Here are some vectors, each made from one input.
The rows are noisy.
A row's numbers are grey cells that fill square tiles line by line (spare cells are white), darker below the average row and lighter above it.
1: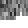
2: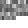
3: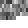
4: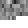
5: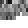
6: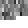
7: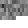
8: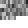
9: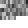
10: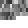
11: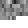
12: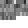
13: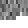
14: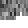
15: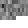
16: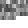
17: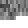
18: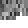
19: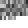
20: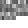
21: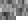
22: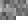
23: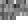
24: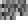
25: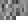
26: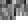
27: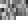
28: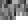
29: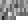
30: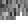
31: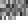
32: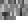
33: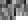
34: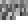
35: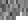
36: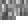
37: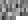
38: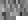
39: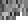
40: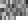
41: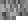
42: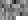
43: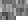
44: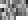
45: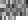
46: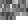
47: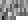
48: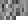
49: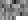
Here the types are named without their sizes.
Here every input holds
a list of points on a line.
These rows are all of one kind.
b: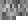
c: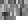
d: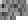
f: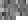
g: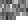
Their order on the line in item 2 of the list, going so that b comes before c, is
d, b, f, g, c.
